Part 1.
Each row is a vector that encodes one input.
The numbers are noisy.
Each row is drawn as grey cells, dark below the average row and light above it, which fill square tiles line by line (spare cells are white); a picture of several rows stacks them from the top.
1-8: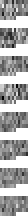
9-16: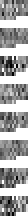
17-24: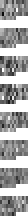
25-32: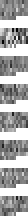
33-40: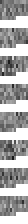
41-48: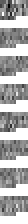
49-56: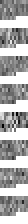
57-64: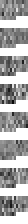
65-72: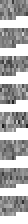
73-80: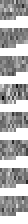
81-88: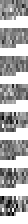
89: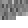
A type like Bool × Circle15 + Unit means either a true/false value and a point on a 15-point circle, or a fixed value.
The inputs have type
(Bool × Bool × Bool + Unit) × Line6.
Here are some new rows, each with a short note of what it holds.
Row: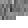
a point on a 6-point line and three true/false values
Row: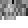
a point on a 6-point line and three true/false values
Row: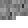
a point on a 6-point line and three true/false values
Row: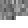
a point on a 6-point line
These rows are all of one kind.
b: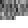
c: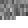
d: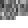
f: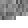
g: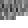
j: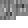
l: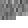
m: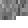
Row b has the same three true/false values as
c and d.
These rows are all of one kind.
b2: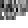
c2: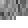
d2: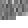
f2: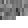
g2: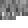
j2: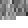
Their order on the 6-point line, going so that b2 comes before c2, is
b2, j2, d2, c2, g2, f2.
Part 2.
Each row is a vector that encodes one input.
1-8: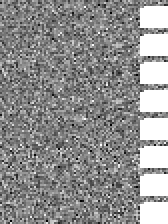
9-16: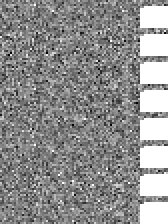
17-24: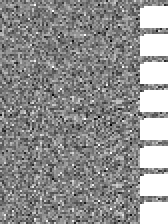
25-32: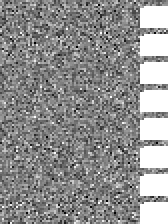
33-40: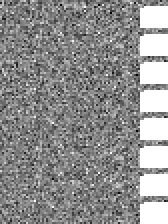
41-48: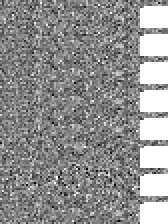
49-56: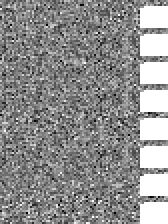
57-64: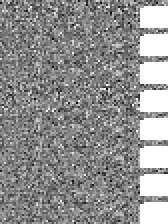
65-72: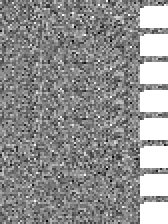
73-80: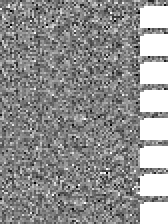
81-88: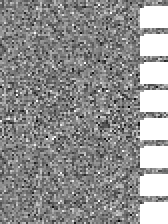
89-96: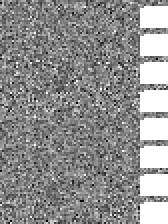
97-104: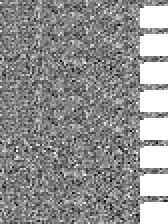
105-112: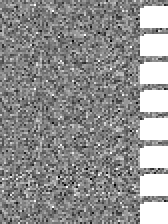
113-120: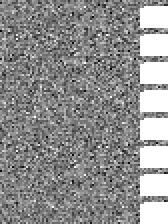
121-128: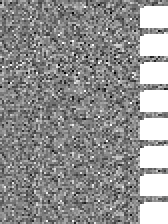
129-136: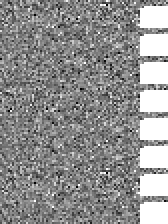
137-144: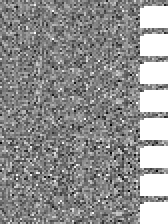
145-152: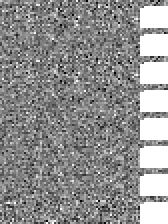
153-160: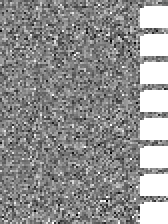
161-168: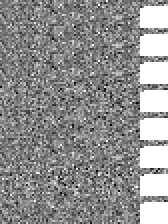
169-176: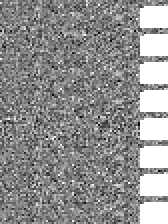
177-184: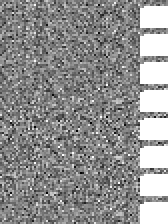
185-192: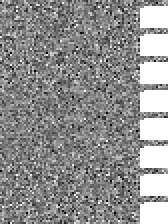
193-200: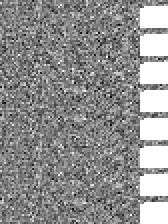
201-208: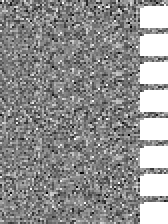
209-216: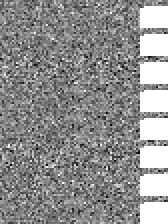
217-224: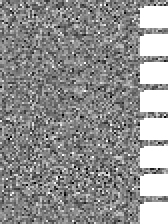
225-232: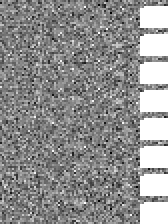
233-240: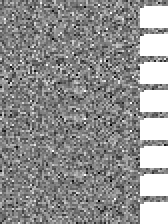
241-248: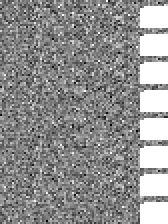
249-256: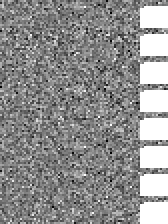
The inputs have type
(Circle6 + Unit) × Line5.
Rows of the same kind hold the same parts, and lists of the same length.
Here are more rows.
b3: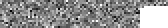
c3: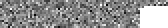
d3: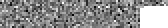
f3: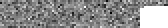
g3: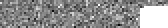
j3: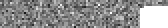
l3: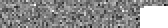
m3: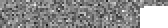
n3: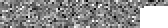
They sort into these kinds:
b3, c3, d3, f3, l3, m3, n3
g3, j3

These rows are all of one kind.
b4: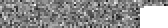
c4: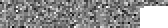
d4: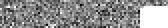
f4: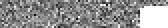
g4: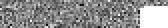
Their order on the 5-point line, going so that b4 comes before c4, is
b4, c4, g4, f4, d4.
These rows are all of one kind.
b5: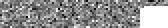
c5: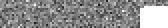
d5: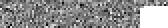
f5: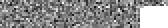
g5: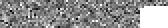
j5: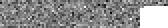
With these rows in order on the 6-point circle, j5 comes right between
c5 and f5.
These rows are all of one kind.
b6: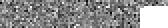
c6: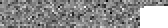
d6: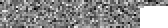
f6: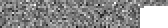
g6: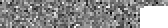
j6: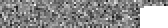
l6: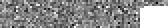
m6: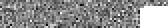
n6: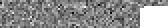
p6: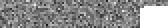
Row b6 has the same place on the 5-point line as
f6, g6 and n6.
